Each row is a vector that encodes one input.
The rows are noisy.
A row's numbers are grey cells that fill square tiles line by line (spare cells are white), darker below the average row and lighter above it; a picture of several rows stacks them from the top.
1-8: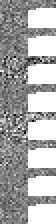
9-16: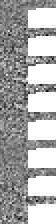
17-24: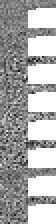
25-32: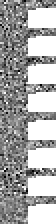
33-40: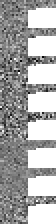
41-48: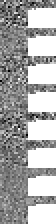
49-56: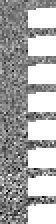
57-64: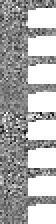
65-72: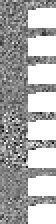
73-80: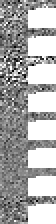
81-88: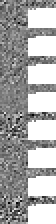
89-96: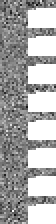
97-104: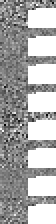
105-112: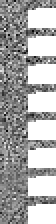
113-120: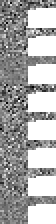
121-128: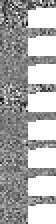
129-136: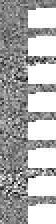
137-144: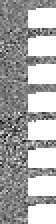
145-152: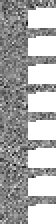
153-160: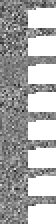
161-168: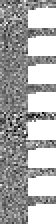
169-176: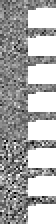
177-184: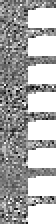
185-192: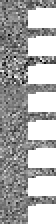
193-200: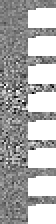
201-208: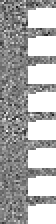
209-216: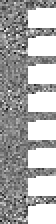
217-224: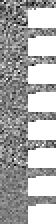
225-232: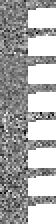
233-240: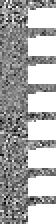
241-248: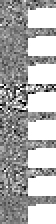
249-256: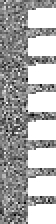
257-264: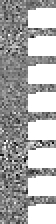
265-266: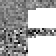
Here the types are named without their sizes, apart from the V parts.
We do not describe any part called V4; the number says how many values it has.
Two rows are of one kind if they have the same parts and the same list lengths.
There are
4 kinds of row.
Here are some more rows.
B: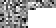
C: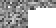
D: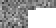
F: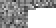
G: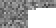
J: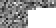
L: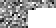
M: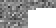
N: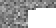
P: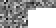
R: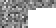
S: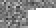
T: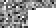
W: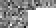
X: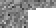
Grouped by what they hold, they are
B, C, D, J
F, G, L, S
M, N, P
R, T, W, X

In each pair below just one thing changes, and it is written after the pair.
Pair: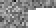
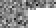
the label
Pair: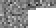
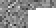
the true/false value
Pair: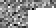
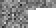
the label
